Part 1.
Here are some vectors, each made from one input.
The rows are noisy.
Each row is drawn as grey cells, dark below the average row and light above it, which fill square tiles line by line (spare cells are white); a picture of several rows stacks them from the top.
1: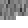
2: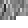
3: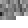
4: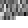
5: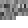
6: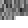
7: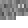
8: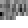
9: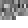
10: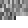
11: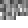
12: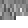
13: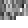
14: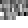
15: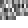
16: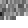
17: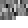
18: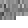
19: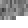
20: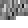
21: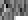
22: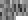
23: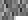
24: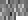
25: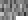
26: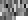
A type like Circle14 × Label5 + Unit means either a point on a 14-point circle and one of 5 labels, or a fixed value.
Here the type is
Line5 × Line5.
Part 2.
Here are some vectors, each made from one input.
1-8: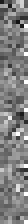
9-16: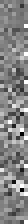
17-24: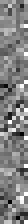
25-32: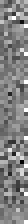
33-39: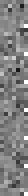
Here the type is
Line3 × Line3 + Unit.
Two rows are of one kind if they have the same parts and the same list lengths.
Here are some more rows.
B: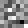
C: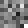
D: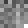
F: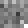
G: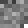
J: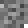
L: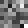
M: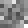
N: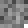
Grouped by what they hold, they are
B
C, D, F, G, J, L, M, N

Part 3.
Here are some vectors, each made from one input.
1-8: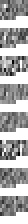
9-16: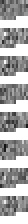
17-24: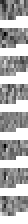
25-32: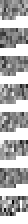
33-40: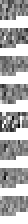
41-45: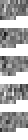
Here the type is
Tree9 + Unit.
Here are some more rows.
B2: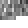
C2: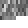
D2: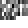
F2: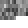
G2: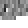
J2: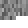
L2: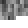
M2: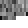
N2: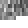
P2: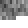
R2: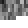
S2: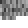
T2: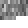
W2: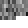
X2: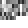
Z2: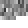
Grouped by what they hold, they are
B2, C2, F2, G2, J2, L2, M2, N2, P2, R2, S2, T2, W2, Z2
D2, X2

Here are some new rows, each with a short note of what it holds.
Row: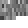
a node of a 9-node tree
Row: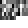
a fixed value
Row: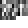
a fixed value
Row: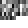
a fixed value
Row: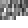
a node of a 9-node tree
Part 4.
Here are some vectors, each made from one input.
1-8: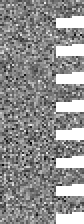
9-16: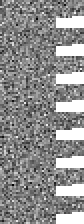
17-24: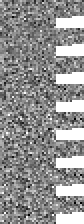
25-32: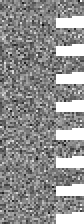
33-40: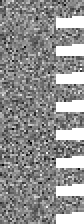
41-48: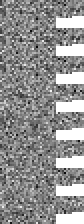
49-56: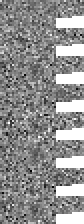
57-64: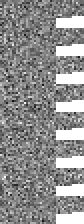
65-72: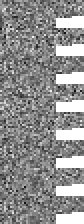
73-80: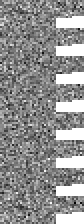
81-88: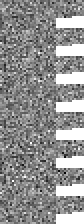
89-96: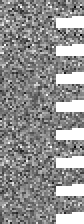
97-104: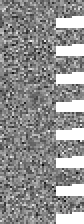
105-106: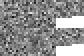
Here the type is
Line9.
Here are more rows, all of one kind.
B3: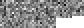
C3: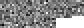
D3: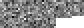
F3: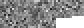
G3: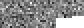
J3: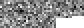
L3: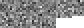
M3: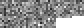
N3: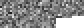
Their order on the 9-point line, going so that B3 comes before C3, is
J3, B3, M3, F3, L3, N3, C3, G3, D3.
